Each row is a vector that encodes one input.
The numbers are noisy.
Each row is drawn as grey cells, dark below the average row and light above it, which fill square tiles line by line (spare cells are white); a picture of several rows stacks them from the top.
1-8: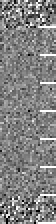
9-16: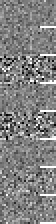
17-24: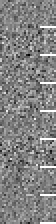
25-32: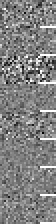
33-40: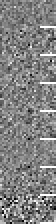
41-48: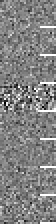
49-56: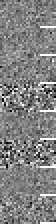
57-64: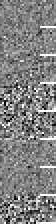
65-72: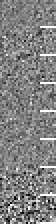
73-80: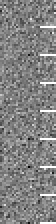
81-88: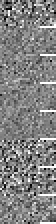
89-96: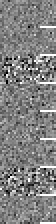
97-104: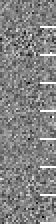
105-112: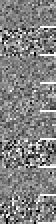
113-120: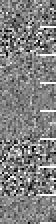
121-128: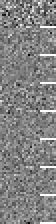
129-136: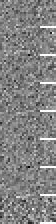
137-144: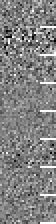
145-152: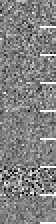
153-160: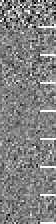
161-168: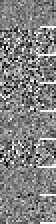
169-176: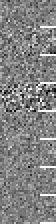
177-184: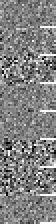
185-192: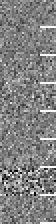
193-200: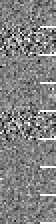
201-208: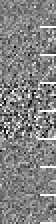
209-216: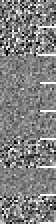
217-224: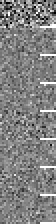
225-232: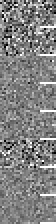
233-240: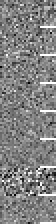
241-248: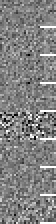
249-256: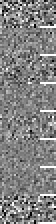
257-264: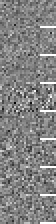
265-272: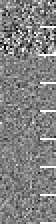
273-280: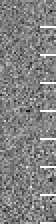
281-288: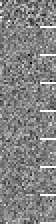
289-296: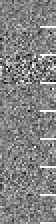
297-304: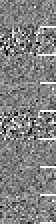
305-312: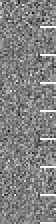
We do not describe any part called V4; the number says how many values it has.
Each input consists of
either a point on an 11-point circle, or a list of up to two items, each a point on an 11-point line and a value of V4.
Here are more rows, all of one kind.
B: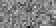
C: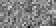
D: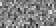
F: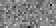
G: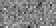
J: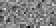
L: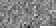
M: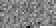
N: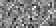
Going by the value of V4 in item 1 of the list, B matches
C, L and M.
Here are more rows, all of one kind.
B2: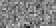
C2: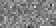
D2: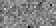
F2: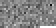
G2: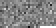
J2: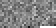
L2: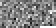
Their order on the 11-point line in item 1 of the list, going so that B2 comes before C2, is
J2, B2, C2, D2, G2, F2, L2.
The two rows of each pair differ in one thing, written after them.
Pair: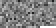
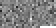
the place on the 11-point line in item 2 of the list
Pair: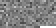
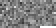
the value of V4 in item 2 of the list
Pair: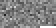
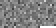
the value of V4 in item 1 of the list
